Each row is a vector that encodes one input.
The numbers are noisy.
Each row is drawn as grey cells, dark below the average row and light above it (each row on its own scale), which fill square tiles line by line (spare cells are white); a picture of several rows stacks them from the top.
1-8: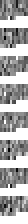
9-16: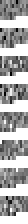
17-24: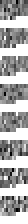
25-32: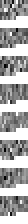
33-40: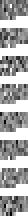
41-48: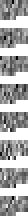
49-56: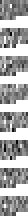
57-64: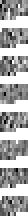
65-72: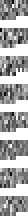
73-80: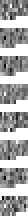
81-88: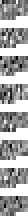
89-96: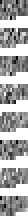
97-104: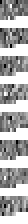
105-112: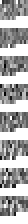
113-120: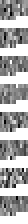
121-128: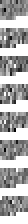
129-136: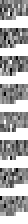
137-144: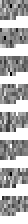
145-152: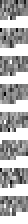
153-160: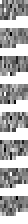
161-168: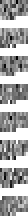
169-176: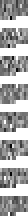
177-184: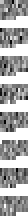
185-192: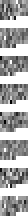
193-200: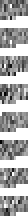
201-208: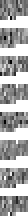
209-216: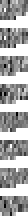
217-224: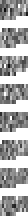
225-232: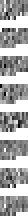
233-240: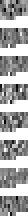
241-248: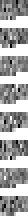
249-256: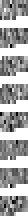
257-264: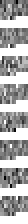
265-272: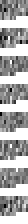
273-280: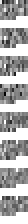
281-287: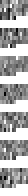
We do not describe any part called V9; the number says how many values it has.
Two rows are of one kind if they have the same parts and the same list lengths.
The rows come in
2 kinds.
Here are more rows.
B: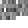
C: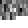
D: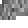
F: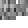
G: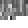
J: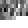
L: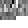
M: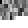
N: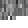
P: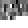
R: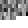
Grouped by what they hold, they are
B, D, F, L
C, G, J, M, N, P, R

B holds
a true/false value and a value of V9.
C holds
a point on a 6-point line and a true/false value.
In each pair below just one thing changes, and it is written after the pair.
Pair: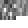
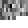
the true/false value
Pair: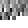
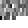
the value of V9
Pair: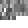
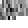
the true/false value
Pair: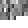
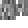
the value of V9
